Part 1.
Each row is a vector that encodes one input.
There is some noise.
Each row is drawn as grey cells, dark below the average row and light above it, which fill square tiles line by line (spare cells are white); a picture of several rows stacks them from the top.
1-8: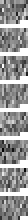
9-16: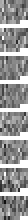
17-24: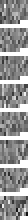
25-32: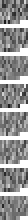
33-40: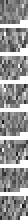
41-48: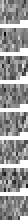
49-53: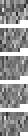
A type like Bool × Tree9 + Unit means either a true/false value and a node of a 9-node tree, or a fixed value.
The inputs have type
Line7.
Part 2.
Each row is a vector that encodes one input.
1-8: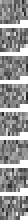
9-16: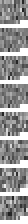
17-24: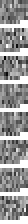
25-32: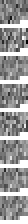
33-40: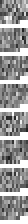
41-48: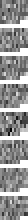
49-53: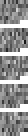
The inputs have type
Label5.
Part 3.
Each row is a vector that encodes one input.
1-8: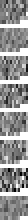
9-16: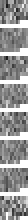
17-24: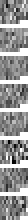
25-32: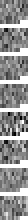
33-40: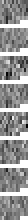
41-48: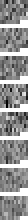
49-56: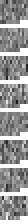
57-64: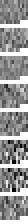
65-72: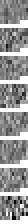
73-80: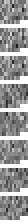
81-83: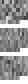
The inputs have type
Tree9 + Unit.
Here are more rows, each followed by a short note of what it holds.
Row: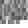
a node of a 9-node tree
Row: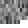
a node of a 9-node tree
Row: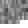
a node of a 9-node tree
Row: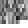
a node of a 9-node tree
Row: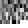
a fixed value
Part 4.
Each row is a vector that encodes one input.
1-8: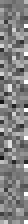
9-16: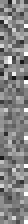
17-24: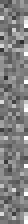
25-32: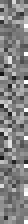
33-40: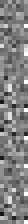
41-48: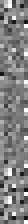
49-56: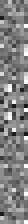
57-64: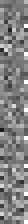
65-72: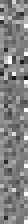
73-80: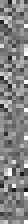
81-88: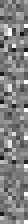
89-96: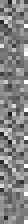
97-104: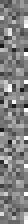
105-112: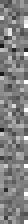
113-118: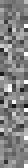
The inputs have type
Line10.
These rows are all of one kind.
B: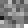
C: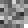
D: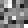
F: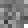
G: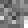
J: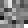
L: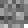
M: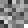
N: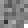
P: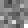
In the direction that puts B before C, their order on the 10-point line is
D, J, B, L, F, N, P, G, C, M.
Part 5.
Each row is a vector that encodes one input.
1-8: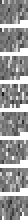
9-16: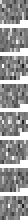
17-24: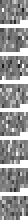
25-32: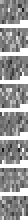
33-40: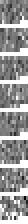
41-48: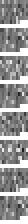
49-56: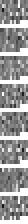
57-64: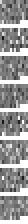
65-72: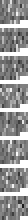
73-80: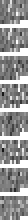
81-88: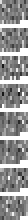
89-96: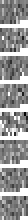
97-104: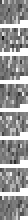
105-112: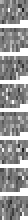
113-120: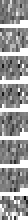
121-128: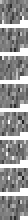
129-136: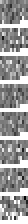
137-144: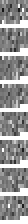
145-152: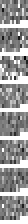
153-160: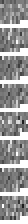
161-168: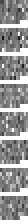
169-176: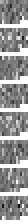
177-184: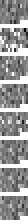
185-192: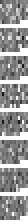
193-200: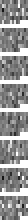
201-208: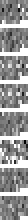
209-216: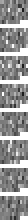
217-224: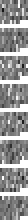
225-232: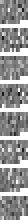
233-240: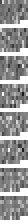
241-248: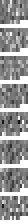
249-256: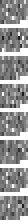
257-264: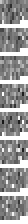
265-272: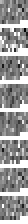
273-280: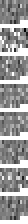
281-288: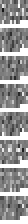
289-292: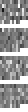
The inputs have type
Bool × Bool × Bool × Bool + Unit.
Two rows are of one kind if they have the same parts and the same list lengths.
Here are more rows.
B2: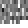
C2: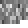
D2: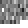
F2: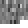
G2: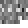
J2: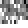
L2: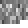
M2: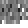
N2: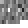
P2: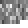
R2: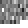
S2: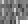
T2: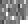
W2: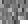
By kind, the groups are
B2, C2, D2, F2, G2, L2, M2, N2, P2, R2, S2, T2, W2
J2

